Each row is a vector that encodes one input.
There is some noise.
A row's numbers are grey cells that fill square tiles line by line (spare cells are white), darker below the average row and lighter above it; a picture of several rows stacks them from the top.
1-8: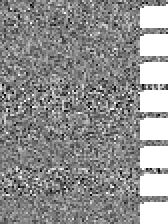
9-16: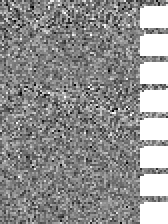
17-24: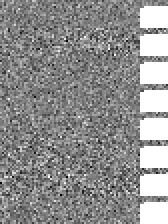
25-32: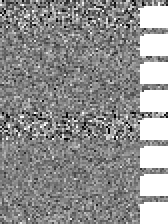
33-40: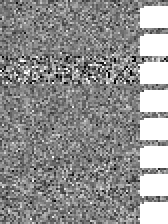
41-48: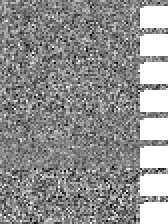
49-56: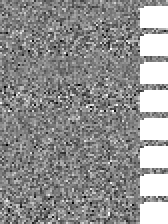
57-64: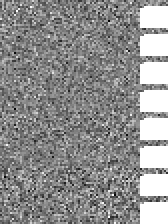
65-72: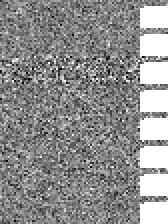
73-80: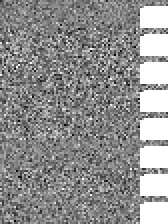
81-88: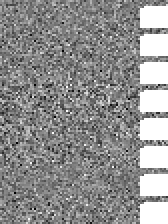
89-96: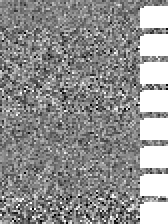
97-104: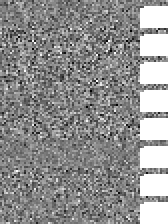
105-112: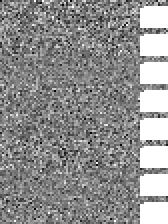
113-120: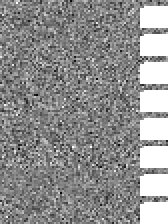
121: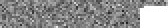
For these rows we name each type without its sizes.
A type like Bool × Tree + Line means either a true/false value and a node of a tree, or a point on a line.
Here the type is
(Bool × Circle × Label + Unit) × Label × Label × Label + Unit.
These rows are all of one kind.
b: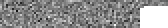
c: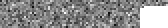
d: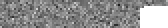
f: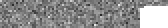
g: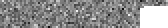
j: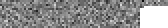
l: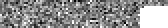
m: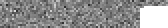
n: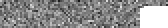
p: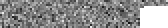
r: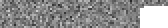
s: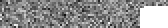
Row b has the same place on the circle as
l, p and s.
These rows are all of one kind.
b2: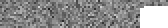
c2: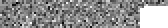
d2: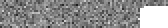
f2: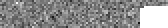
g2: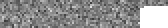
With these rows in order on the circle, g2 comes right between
d2 and f2.
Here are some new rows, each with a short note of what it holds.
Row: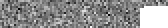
a point on a circle, four labels and a true/false value
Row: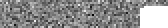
three labels
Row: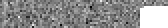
three labels
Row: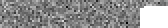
three labels
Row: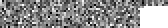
a fixed value
